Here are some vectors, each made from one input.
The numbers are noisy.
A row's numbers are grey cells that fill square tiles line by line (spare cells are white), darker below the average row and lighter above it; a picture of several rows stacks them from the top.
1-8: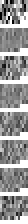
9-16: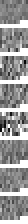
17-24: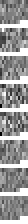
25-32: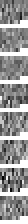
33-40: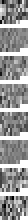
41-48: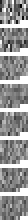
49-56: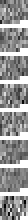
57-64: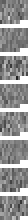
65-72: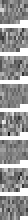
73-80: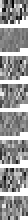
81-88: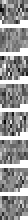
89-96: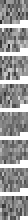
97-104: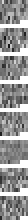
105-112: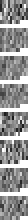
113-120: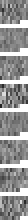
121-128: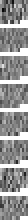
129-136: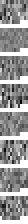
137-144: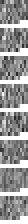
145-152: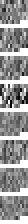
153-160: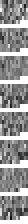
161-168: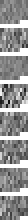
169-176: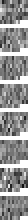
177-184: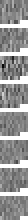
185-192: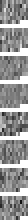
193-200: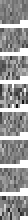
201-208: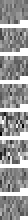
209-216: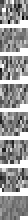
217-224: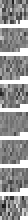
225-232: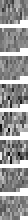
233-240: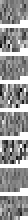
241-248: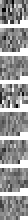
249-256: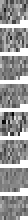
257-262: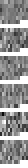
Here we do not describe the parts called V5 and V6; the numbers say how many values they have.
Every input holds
either a fixed value, or one of 7 labels and a value of V5, or one of 10 labels and a value of V6, or four true/false values.
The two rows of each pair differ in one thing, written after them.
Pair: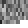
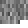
the label
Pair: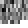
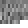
the label
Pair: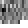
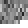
the value of V6
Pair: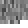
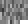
the value of V6
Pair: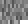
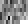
the label
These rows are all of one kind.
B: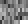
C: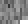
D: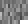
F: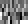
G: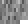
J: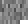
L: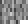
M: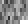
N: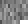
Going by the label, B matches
F, J and L.
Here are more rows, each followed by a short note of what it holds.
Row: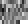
one of 10 labels and a value of V6
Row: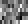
a fixed value
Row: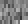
one of 7 labels and a value of V5
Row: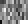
one of 10 labels and a value of V6
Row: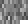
four true/false values
